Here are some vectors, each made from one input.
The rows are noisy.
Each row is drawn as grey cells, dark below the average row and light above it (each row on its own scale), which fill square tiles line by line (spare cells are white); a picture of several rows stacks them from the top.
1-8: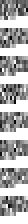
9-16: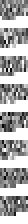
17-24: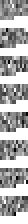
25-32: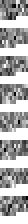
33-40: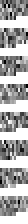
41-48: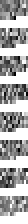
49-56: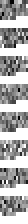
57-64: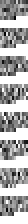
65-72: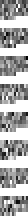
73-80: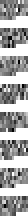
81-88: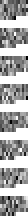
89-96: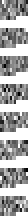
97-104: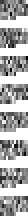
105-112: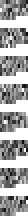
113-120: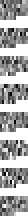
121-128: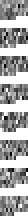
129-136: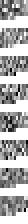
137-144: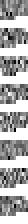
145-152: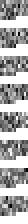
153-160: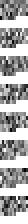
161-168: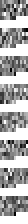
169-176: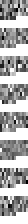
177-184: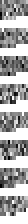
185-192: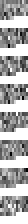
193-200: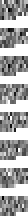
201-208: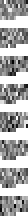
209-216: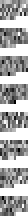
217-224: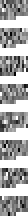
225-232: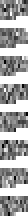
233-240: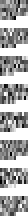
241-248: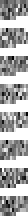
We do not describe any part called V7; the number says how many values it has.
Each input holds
a value of V7, together with either a point on an 8-point line, or a node of a 13-node tree.
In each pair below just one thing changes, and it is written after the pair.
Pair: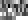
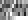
the node of the tree
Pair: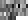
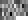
the value of V7
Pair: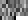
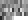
the value of V7
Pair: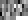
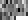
the value of V7
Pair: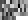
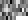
the node of the tree
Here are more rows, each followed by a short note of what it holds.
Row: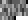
a point on an 8-point line and a value of V7
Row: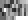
a node of a 13-node tree and a value of V7
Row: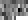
a point on an 8-point line and a value of V7
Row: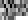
a point on an 8-point line and a value of V7
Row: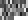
a point on an 8-point line and a value of V7
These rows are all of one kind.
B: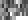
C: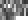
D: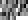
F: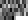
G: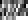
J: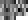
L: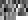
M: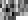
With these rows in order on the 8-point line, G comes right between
D and M.
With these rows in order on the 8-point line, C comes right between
F and L.
